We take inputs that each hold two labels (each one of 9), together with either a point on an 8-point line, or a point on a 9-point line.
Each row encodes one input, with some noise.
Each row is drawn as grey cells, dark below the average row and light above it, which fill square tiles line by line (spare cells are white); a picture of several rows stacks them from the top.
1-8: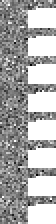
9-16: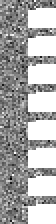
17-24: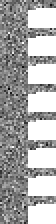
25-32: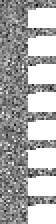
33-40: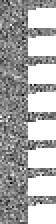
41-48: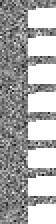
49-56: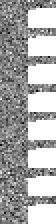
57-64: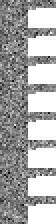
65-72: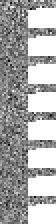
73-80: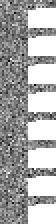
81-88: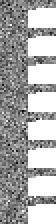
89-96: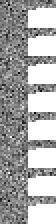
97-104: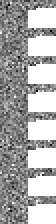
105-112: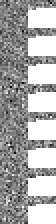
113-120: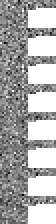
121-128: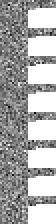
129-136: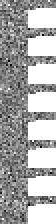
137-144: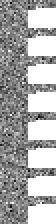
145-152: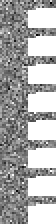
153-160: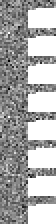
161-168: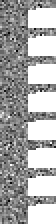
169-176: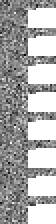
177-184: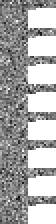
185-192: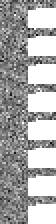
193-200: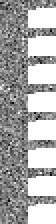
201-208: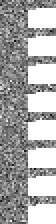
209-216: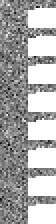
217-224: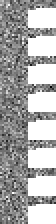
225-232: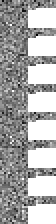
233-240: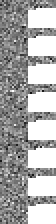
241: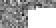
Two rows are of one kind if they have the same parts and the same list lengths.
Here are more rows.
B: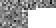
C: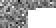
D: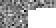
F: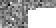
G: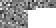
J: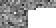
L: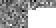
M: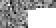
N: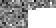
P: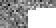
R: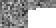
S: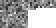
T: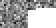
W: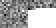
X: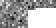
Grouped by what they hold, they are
B, C, G, M, T, W, X
D, F, J, L, N, P, R, S

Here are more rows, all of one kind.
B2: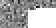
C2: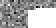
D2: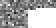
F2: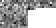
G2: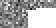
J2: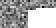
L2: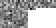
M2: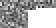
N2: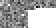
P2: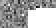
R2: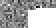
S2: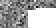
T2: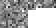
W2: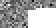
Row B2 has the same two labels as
C2, N2, P2 and R2.
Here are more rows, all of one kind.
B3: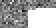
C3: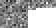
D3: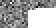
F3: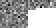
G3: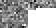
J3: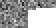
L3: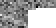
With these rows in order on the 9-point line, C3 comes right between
F3 and G3.
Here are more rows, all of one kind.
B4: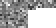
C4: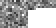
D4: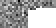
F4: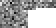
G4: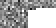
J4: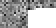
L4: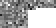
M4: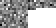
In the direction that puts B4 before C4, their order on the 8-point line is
M4, J4, F4, B4, L4, D4, C4, G4.
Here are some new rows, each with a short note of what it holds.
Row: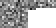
two labels (each one of 9) and a point on an 8-point line
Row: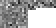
two labels (each one of 9) and a point on an 8-point line
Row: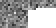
two labels (each one of 9) and a point on a 9-point line
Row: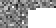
two labels (each one of 9) and a point on an 8-point line
